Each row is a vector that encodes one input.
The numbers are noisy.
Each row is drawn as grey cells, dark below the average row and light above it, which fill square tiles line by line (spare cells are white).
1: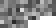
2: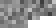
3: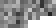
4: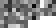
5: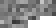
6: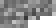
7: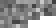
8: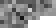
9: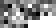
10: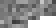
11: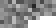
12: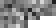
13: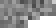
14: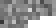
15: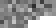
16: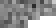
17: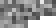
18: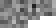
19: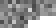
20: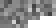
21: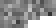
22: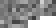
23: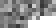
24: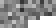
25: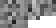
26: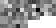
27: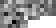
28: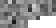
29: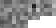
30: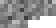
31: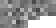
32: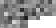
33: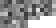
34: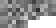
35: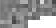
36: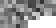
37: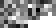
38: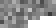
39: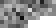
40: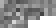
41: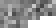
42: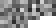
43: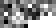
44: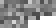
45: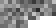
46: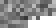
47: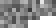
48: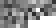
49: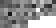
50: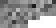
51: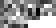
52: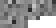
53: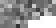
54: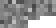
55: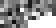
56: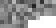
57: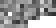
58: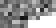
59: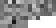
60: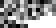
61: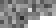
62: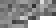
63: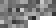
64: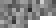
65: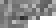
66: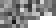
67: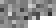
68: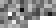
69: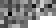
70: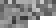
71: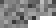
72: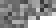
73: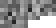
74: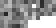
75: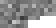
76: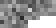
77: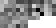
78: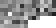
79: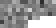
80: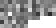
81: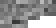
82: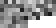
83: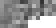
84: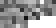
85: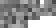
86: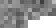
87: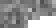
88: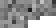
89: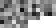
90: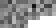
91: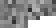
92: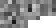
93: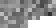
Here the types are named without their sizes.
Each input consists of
a list of points on a line.
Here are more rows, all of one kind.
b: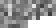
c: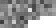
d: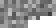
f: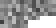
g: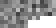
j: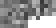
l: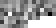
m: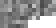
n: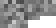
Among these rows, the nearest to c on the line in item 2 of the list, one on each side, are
b and d.
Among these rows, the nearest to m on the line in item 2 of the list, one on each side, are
d and f.
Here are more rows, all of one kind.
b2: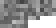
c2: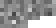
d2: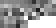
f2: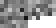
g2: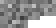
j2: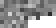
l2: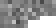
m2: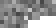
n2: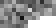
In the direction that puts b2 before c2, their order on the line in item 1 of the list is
b2, j2, g2, f2, c2, l2, d2, m2, n2.
